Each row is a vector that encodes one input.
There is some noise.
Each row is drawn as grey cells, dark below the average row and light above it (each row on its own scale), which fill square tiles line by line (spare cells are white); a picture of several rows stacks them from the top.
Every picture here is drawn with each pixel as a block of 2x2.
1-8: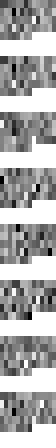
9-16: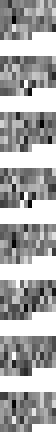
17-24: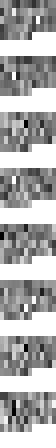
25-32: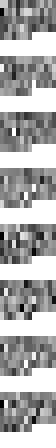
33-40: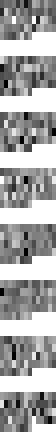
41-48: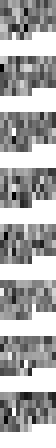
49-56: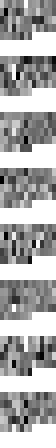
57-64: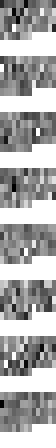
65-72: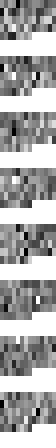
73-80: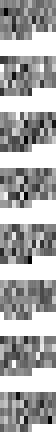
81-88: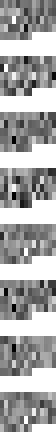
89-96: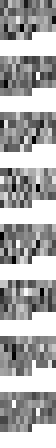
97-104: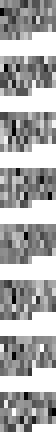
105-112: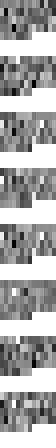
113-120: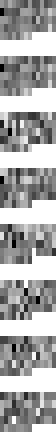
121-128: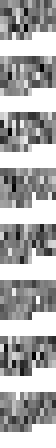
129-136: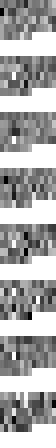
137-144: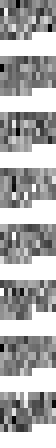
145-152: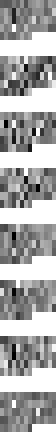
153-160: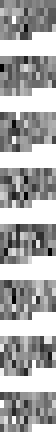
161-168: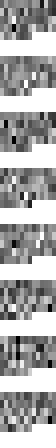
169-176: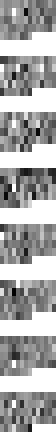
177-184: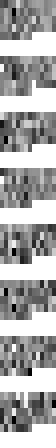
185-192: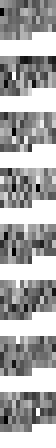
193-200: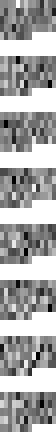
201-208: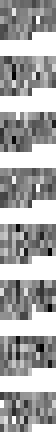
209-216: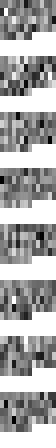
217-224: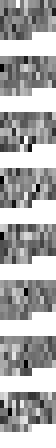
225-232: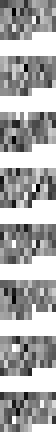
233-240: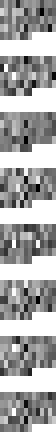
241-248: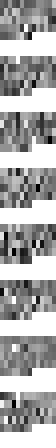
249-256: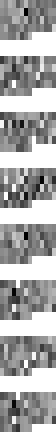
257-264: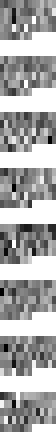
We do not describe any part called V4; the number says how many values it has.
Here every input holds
one of 8 labels and a value of V4, together with either a point on a 13-point circle, or a fixed value.
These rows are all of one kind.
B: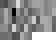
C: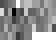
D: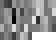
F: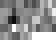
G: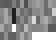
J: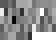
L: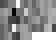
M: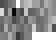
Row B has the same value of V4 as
D and G.
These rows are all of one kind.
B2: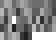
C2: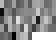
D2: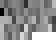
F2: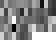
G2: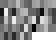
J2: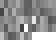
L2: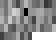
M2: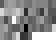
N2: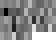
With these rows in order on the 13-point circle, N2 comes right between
C2 and J2.
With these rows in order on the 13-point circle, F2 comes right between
D2 and M2.
